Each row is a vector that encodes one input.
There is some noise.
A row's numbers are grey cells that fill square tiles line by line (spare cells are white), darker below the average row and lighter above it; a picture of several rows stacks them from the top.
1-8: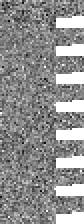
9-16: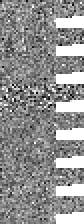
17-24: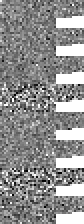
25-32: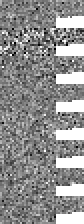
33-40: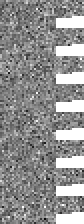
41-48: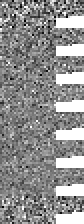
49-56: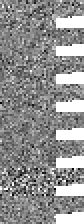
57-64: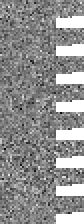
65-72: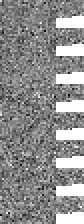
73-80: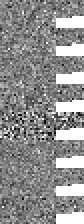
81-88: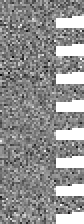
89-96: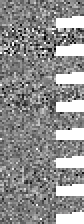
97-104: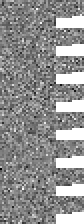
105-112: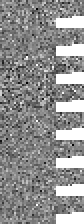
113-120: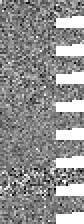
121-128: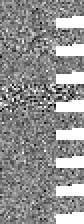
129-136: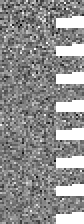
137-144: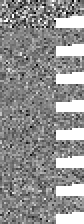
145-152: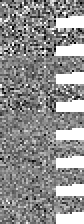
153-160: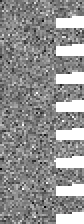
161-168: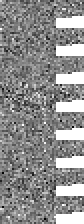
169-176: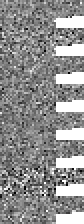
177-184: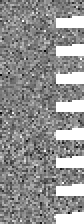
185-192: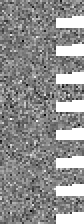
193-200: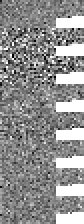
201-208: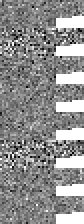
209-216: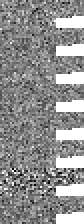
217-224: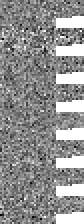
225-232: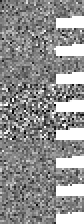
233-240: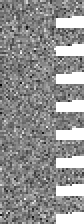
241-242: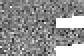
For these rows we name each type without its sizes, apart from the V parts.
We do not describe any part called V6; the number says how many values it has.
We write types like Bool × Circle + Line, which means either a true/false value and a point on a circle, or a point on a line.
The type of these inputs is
Label + (Line + Tree) × (Line + V6).
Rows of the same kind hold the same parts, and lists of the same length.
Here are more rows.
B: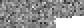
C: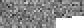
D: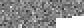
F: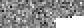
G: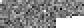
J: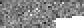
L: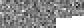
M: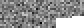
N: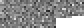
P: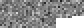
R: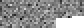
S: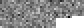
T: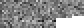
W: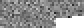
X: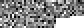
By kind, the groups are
B, F, M
C, J, R, S, W
D, P, T
G, L, N
X

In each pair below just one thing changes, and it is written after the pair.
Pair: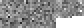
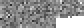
the node of the tree
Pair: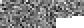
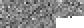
the place on the line
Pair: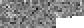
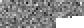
the node of the tree
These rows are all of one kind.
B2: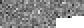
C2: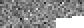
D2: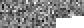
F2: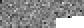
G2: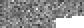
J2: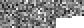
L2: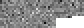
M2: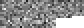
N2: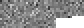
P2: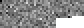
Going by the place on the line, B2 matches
C2, F2, J2 and P2.
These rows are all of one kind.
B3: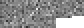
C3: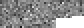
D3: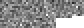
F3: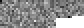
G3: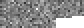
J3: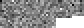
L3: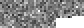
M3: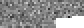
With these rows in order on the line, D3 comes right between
G3 and M3.
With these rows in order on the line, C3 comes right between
F3 and J3.
